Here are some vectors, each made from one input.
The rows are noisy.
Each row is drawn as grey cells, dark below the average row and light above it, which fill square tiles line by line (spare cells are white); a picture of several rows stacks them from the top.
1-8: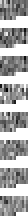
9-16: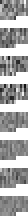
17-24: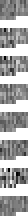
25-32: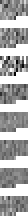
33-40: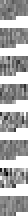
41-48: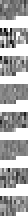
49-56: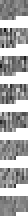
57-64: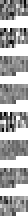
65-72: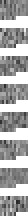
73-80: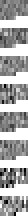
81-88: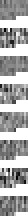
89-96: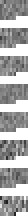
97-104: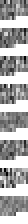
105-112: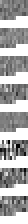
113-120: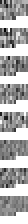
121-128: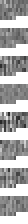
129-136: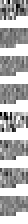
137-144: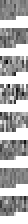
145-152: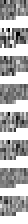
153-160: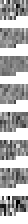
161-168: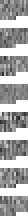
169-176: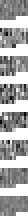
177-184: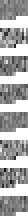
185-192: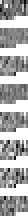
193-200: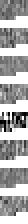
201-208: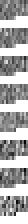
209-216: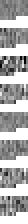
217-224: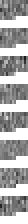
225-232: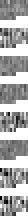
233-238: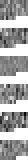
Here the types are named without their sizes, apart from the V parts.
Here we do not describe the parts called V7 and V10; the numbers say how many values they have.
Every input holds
a node of a tree and a value of V7, together with either a node of a tree, or a value of V10.
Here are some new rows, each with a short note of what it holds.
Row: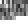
a node of a tree, a value of V7 and a value of V10
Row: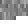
a node of each of two trees and a value of V7
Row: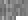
a node of each of two trees and a value of V7
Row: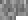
a node of a tree, a value of V7 and a value of V10
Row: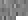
a node of each of two trees and a value of V7
